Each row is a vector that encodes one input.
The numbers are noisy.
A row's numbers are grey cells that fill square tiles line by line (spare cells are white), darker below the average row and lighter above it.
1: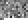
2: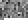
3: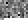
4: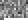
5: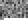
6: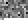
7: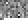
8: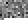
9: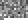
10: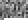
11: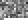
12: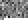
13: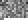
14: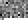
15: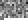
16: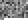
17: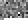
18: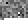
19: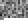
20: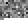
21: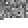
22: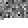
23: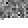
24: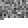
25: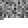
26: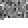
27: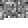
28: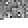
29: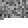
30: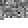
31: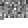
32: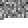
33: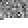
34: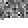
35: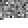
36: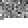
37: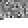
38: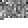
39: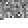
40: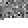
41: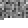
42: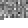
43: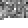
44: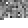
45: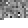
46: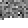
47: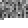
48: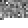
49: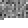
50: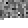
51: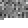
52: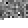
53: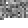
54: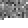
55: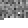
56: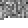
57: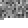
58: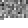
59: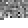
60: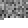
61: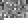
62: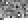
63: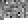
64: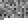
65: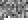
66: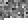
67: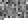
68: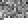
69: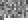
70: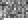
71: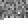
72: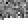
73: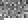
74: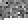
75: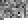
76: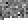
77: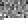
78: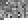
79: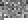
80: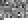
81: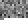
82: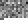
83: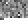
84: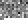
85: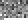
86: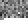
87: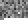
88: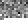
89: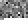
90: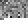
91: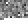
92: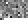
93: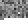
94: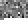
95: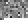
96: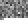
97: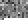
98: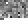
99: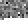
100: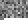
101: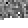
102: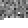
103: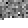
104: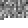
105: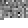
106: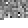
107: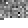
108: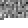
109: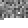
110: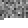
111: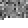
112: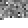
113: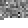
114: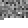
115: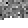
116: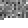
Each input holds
a true/false value, together with either a point on a 6-point line, or a point on an 8-point line.
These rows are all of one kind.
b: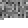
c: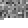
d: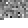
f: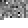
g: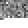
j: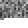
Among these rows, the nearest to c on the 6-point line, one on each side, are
d and g.
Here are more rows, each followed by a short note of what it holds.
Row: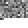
a point on a 6-point line and a true/false value
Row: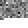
a point on a 6-point line and a true/false value
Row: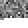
a point on an 8-point line and a true/false value
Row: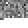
a point on a 6-point line and a true/false value
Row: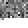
a point on an 8-point line and a true/false value
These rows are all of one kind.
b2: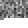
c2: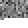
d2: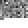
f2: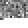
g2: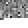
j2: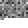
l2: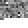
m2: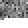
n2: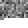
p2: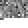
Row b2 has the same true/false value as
c2, j2, m2 and n2.
